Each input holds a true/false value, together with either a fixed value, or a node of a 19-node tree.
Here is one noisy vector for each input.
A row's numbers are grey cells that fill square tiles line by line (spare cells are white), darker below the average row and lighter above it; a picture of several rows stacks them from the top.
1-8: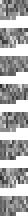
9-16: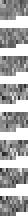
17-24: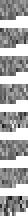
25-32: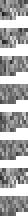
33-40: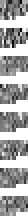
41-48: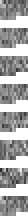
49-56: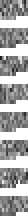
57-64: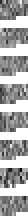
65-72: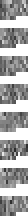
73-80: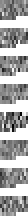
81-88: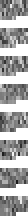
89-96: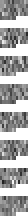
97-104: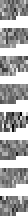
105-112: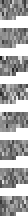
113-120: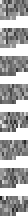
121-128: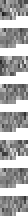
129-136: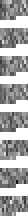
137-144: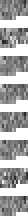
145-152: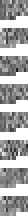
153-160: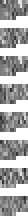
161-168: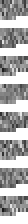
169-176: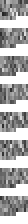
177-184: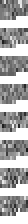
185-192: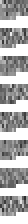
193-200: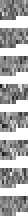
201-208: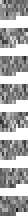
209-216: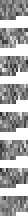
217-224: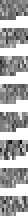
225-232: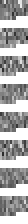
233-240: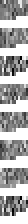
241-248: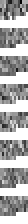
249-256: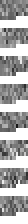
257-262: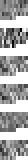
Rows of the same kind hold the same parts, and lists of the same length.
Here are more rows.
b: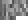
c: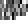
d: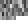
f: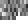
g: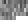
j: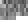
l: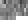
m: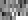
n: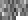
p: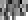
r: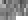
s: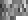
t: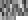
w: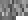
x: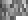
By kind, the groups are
b, d, f, g, j, l, m, n, r, s, t, w, x
c, p

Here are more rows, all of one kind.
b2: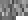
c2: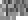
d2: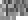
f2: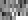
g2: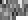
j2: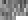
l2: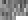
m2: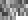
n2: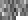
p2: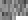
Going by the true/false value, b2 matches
g2 and n2.
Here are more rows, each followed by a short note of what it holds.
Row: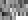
a node of a 19-node tree and a true/false value
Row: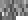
a node of a 19-node tree and a true/false value
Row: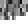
a true/false value
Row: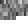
a node of a 19-node tree and a true/false value
